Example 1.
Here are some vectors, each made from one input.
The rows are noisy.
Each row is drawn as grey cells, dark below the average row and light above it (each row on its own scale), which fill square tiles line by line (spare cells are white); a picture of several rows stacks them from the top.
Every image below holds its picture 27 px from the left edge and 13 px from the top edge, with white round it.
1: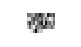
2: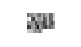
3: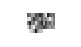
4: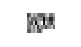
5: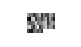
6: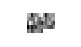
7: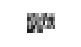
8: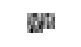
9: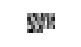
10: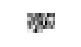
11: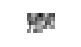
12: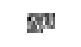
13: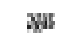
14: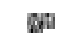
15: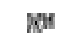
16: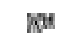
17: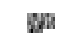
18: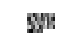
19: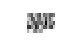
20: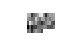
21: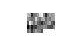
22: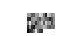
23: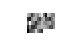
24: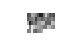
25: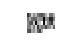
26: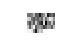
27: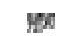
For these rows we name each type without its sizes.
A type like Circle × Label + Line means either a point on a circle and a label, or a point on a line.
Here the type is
Bool × Bool × Bool.
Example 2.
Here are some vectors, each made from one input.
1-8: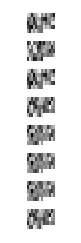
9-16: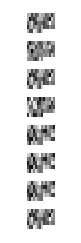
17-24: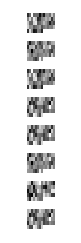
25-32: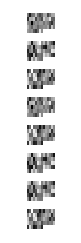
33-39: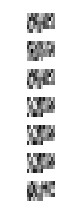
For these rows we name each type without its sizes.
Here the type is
Line.
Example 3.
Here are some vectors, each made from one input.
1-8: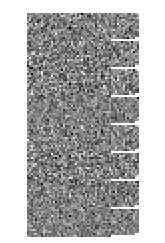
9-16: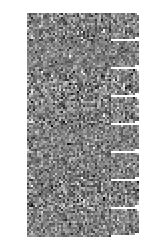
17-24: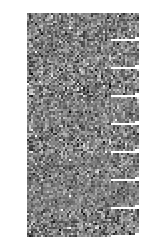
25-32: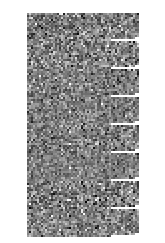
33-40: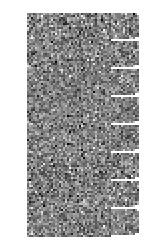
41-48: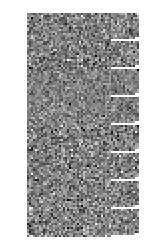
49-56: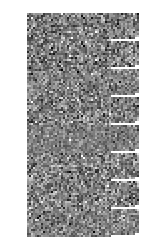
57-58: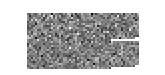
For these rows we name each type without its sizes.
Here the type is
Circle + Unit.
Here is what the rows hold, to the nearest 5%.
About 95% of them hold a point on a circle. The rest hold a fixed value.
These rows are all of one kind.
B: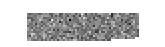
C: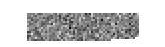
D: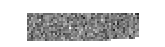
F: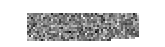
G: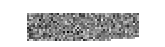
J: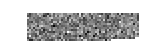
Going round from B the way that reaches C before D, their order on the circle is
B, C, J, G, F, D.
